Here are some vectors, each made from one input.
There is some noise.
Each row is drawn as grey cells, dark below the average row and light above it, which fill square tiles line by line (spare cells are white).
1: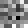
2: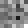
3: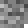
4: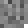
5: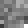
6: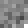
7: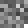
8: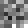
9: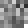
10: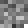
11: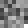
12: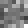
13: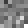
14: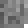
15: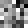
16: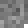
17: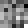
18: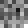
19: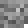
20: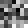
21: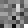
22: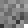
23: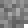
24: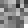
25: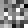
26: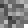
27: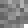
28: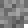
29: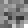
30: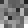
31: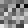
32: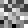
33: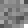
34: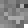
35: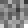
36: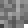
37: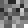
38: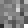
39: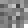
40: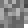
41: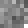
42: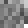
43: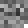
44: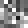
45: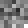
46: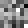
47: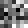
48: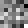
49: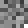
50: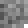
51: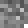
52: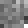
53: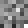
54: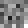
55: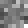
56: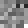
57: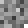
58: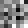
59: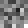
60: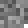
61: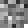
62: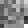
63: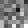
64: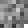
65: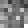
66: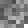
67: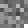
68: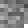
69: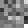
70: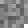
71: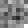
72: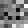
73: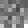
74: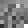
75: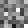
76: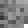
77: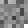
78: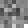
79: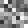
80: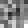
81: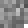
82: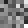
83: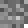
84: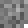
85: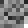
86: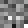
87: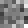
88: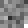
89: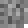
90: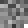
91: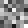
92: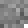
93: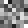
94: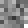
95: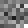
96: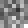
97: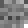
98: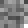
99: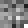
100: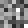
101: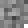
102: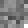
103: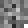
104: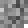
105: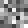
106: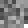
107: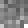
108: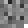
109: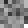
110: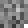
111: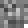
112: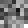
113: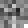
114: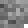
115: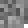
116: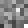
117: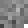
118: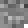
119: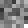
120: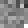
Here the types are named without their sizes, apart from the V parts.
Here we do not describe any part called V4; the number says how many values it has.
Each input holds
a list of items, each a true/false value and a value of V4.
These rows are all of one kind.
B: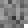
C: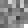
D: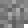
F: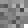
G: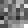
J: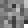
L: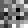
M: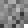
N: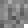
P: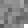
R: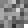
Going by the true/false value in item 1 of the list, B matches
M and N.
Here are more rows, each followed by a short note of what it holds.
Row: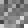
a list of one item
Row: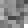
a list of two items
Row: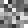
the empty list
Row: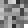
a list of two items
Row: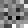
a list of two items
